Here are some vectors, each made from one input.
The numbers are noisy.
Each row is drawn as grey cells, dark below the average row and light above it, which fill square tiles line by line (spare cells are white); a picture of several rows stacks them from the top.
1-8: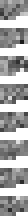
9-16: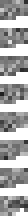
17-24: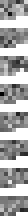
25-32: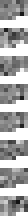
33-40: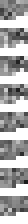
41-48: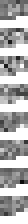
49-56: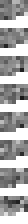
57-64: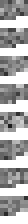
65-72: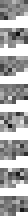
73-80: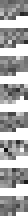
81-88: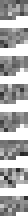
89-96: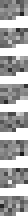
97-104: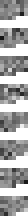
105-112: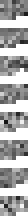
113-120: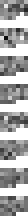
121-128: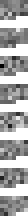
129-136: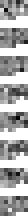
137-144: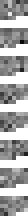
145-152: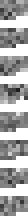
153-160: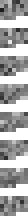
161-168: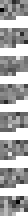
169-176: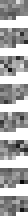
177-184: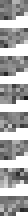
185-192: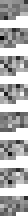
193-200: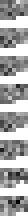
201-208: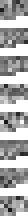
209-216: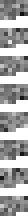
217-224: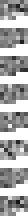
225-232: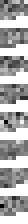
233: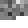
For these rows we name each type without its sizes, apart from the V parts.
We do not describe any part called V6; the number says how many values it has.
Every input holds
either a label and a value of V6, or a point on a line, or five true/false values.
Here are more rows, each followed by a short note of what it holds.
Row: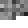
five true/false values
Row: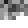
a label and a value of V6
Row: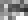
a label and a value of V6
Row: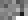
five true/false values
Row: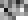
a point on a line
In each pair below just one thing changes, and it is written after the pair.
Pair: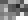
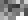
the value of V6
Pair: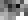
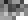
the value of V6
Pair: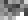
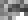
the value of V6
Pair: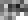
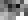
the value of V6
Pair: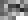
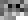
the label
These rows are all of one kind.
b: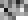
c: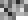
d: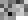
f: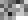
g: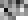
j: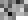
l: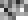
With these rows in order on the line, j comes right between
c and d.
